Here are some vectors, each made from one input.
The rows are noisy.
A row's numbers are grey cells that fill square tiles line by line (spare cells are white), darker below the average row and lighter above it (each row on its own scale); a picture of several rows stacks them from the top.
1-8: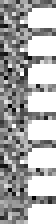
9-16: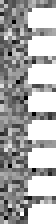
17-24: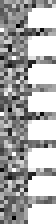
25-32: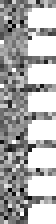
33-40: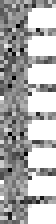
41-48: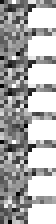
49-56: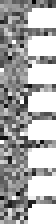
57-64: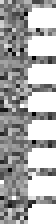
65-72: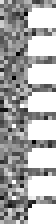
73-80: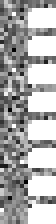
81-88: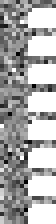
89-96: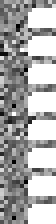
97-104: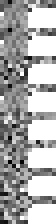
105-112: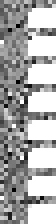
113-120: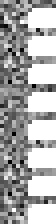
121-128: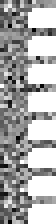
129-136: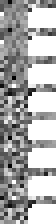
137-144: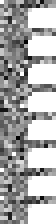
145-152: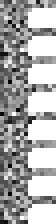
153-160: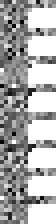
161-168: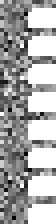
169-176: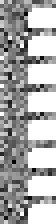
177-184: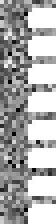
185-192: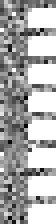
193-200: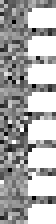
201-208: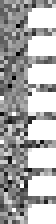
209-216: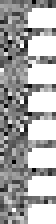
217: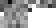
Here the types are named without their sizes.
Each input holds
a label.
